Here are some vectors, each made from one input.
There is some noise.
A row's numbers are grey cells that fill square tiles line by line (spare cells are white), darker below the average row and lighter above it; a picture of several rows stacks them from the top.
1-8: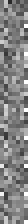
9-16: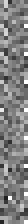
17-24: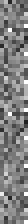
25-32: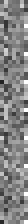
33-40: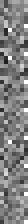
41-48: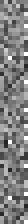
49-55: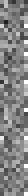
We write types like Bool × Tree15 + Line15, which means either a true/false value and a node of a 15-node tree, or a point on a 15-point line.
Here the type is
Bool × (Tree8 + Unit).
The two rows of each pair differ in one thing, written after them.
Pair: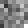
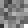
the node of the tree
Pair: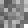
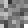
the true/false value
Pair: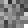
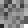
the true/false value
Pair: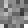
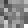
the true/false value
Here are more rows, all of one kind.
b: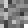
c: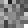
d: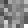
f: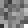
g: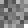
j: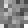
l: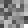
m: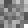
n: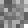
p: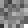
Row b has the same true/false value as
c and j.
